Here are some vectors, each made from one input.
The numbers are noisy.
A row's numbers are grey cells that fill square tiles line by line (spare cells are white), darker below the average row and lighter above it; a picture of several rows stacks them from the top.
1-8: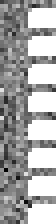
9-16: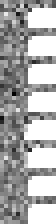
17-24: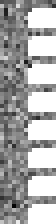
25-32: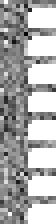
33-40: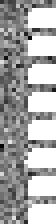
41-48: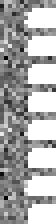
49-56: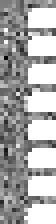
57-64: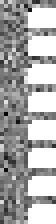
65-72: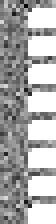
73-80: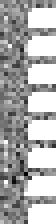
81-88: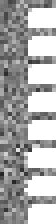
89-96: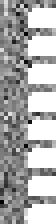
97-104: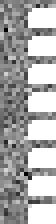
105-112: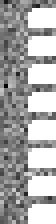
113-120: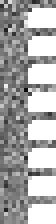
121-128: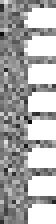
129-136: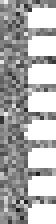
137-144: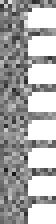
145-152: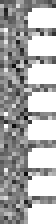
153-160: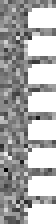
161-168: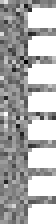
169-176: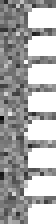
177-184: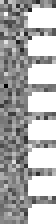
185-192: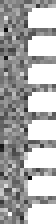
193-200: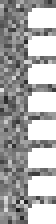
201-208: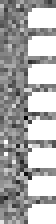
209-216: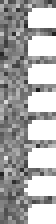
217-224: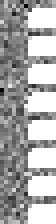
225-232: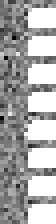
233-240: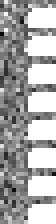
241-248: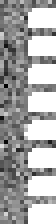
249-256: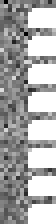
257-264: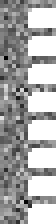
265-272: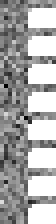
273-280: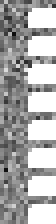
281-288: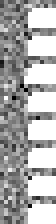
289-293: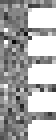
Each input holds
one of 8 labels, together with either one of 8 labels, or a point on a 16-point line.
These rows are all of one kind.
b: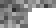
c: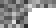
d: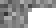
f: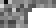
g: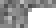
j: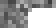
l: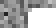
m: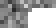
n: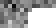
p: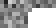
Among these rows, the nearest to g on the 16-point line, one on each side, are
d and f.
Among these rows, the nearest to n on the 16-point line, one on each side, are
m and p.
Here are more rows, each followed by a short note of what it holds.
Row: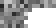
two labels (each one of 8)
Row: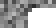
one of 8 labels and a point on a 16-point line
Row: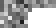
two labels (each one of 8)
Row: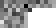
two labels (each one of 8)
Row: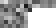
two labels (each one of 8)
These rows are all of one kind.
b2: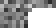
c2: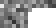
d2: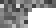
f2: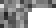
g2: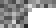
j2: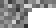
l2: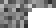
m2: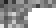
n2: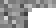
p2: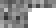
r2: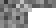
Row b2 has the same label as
g2, j2, l2 and n2.
